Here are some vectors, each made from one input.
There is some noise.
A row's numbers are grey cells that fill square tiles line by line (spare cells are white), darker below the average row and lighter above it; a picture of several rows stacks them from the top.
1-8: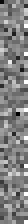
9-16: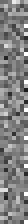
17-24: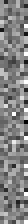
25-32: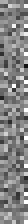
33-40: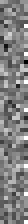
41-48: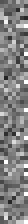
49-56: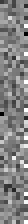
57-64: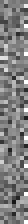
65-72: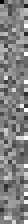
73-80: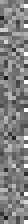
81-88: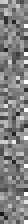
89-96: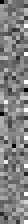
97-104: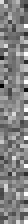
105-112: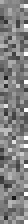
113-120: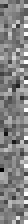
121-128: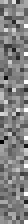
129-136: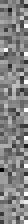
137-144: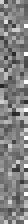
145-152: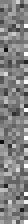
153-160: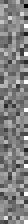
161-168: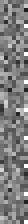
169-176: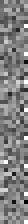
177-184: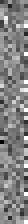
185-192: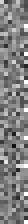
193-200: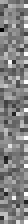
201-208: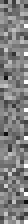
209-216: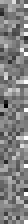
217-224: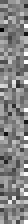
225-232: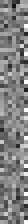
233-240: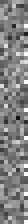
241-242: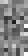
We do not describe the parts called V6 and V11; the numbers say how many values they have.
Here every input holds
a point on a 12-point line and a value of V11, together with either three true/false values, or a value of V6.
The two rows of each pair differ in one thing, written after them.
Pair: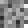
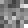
the place on the 12-point line
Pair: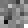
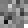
the place on the 12-point line
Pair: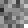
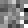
the value of V6
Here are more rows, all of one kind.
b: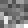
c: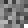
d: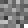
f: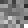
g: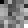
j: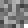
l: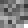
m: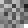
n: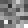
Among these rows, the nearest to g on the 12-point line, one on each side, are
b and f.
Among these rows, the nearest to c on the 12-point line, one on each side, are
j and n.
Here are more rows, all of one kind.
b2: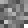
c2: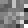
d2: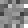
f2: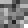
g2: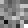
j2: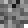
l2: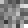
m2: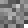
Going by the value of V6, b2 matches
j2 and m2.
